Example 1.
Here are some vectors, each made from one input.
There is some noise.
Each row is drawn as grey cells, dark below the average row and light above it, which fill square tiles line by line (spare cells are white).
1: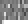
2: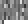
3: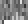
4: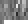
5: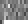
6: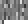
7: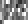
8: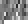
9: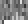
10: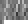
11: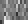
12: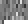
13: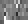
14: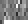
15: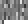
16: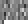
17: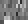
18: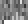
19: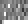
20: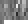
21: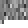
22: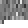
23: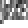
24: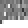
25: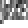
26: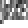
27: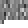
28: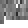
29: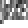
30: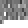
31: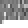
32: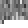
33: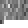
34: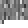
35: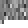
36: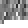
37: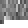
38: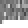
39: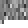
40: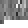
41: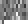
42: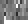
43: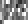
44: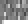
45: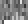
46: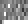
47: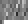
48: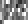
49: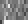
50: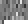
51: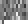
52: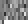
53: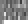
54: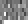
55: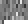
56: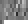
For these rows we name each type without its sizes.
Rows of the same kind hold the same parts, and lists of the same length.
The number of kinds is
3.
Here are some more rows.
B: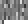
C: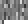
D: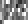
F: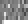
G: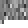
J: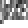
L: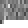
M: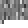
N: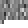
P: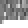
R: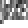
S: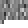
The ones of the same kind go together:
B, C, G, M, N, S
D, J, R
F, L, P

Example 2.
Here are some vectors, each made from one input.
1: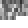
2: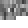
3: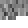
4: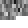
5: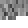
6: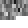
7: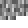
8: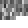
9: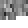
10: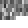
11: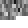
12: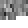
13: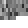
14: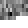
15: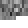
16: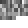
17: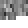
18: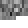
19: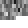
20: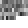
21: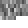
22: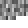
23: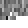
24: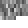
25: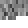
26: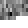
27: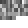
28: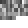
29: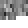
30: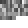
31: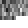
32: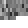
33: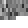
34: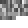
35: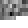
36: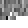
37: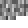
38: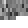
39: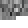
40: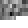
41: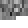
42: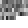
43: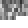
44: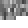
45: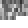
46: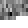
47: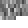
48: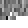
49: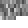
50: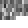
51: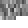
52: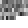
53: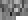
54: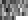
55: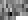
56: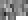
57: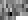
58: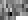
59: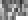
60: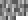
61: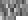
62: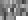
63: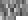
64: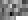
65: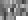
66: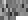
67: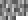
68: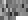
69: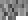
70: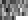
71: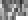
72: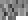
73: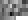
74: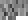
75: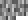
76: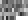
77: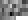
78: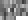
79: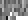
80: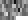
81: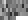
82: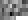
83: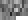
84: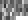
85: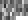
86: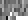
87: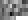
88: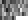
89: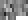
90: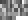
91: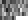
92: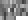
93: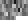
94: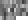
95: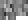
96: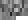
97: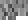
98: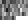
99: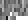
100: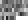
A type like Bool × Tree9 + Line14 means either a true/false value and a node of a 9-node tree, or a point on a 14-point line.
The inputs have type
Bool × Bool × Bool + Label8.
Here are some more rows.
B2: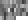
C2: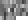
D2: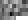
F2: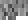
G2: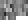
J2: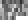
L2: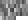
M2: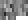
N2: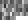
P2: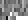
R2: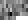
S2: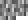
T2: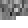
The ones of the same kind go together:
B2, C2, D2, F2, G2, L2, M2, R2, T2
J2, N2, P2, S2

